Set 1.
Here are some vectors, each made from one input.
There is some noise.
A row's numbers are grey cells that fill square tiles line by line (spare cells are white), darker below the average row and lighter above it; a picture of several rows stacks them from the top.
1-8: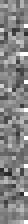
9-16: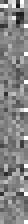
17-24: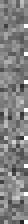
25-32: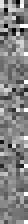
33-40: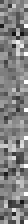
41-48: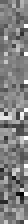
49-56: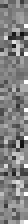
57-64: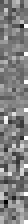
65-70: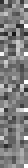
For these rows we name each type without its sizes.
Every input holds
a label, together with either a fixed value, or a node of a tree.
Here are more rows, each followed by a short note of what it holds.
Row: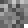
a label
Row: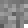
a label and a node of a tree
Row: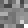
a label and a node of a tree
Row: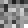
a label and a node of a tree
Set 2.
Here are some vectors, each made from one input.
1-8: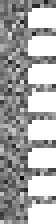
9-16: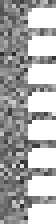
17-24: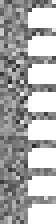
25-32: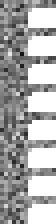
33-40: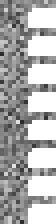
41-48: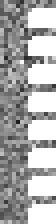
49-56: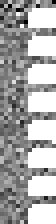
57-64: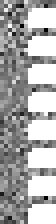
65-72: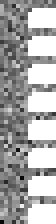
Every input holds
a point on each of two 5-point circles.
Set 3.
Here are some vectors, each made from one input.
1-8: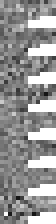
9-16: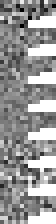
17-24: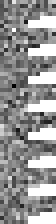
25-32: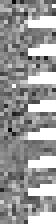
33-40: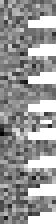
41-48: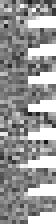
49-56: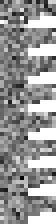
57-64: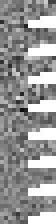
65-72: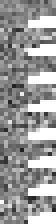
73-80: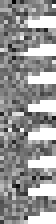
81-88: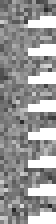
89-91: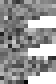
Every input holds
a point on a 9-point line, together with either a fixed value, or a node of a 10-node tree.
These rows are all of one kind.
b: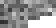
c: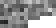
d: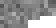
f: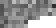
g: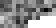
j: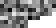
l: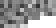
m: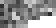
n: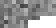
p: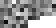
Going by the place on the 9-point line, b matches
d, f, g and j.
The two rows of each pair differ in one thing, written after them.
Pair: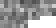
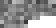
the node of the tree
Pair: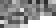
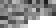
the node of the tree
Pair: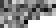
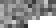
the node of the tree
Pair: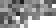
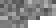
the place on the 9-point line
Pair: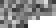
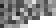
the place on the 9-point line
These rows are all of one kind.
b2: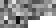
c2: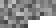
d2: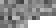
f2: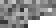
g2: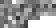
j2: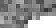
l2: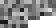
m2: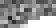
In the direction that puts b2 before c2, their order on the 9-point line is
b2, j2, m2, l2, c2, d2, g2, f2.
